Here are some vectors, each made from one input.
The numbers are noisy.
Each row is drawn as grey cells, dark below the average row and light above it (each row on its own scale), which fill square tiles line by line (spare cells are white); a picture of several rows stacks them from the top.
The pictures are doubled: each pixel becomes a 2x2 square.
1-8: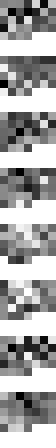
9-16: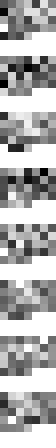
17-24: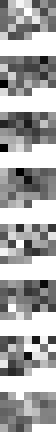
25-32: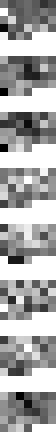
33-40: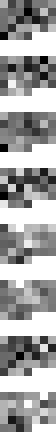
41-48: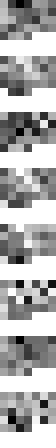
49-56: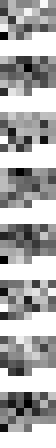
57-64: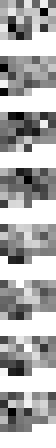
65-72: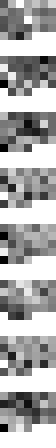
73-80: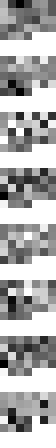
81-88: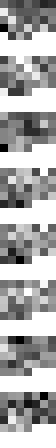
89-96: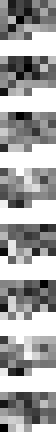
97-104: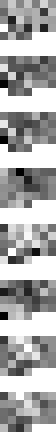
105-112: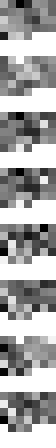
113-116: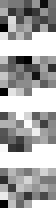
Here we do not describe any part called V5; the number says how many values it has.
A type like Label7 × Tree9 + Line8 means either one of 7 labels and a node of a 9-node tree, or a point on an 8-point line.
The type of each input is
Bool × (Line4 + V5).
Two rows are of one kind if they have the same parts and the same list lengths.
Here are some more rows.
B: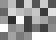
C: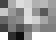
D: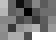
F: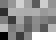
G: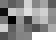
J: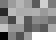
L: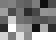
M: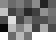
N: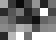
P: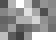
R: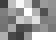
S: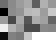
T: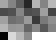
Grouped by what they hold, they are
B, D, F, G, J, N, S, T
C, L, M, P, R

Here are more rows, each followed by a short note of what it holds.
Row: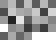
a true/false value and a value of V5
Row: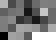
a true/false value and a value of V5
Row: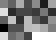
a point on a 4-point line and a true/false value
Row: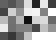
a true/false value and a value of V5
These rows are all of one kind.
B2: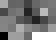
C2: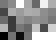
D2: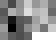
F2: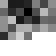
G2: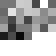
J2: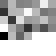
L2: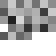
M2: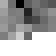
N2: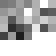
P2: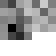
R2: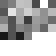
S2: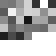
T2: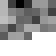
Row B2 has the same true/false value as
F2, M2 and T2.
